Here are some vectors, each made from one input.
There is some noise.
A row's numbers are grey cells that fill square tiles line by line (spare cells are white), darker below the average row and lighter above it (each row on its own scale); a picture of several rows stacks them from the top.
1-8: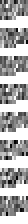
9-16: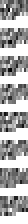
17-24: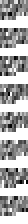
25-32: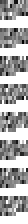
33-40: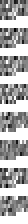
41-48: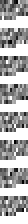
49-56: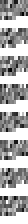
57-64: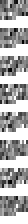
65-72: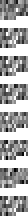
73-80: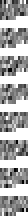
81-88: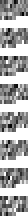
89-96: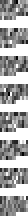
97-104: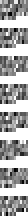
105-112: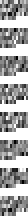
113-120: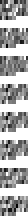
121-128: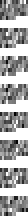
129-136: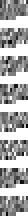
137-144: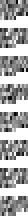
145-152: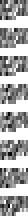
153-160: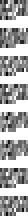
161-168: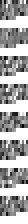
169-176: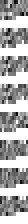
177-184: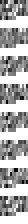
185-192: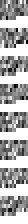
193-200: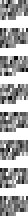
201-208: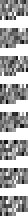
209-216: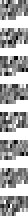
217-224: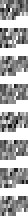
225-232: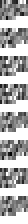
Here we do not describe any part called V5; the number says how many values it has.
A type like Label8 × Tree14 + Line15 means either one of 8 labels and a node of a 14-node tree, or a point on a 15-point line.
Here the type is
List2(Bool × V5).
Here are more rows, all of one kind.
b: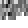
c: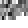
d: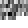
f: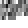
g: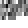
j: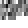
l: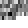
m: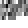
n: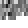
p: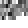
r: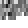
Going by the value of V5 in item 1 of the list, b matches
d, n and r.
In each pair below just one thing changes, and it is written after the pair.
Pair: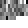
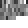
the true/false value in item 2 of the list
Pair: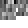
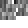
the value of V5 in item 2 of the list
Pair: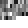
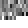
the true/false value in item 2 of the list
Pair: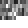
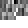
the value of V5 in item 1 of the list
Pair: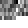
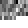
the value of V5 in item 2 of the list
